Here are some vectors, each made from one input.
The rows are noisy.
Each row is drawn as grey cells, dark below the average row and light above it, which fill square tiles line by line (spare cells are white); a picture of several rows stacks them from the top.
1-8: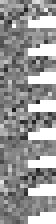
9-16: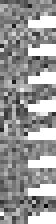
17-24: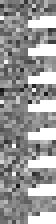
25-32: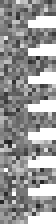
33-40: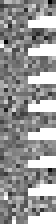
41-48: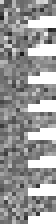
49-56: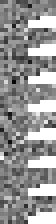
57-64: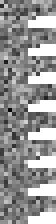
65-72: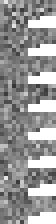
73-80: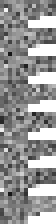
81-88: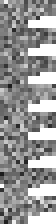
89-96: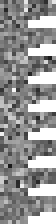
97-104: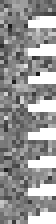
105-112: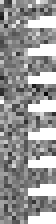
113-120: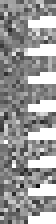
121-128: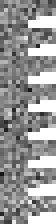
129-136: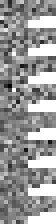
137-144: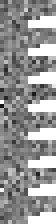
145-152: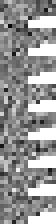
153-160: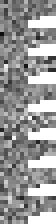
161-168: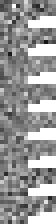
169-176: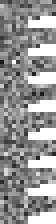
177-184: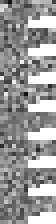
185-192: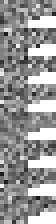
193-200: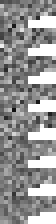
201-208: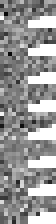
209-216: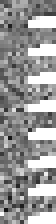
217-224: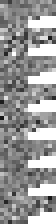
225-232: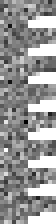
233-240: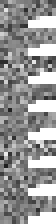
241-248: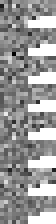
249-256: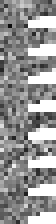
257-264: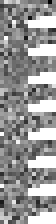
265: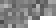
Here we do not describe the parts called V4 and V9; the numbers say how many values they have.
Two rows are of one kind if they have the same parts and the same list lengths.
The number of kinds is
5.
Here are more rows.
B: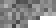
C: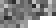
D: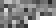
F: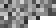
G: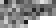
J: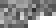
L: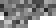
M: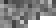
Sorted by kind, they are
B
C, M
D, J
F, L
G

